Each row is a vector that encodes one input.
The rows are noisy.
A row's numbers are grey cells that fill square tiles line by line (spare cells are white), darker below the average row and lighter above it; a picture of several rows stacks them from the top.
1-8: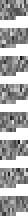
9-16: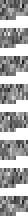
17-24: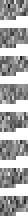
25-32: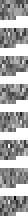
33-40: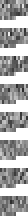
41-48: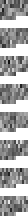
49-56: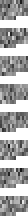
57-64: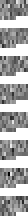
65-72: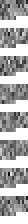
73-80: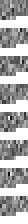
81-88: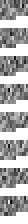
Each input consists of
four true/false values.
